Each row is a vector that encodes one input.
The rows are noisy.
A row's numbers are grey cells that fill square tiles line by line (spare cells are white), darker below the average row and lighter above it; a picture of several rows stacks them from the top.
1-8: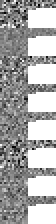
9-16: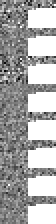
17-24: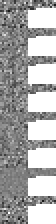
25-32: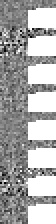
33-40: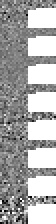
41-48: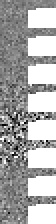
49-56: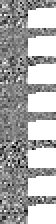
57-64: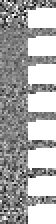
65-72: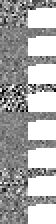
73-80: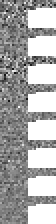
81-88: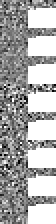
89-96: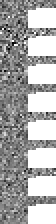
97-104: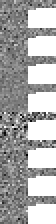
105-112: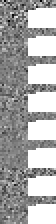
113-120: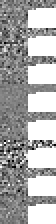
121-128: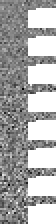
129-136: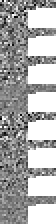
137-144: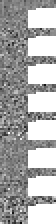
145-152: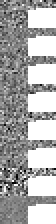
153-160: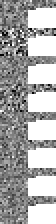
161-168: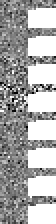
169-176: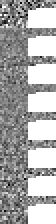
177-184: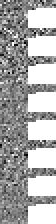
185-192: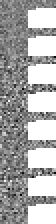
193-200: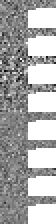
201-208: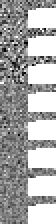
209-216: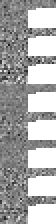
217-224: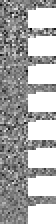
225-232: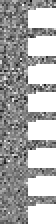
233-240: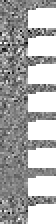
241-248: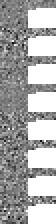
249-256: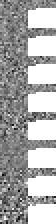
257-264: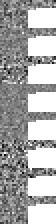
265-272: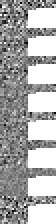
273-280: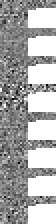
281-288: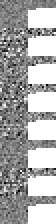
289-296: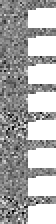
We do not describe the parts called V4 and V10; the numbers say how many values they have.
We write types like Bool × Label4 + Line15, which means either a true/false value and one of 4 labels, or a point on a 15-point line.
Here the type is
(Bool × V10 + Label6) × (Tree14 + V4) + Unit.
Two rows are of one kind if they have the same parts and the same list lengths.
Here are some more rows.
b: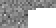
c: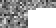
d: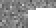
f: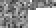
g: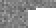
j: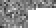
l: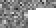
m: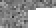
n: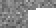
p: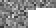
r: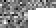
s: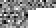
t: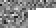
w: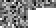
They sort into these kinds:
b, n, p
c, d, m
f, s, t
g, j, l, r
w

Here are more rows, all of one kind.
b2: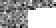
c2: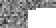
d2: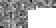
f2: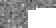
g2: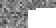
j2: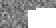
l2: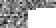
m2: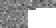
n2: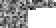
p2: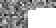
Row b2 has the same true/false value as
g2 and m2.
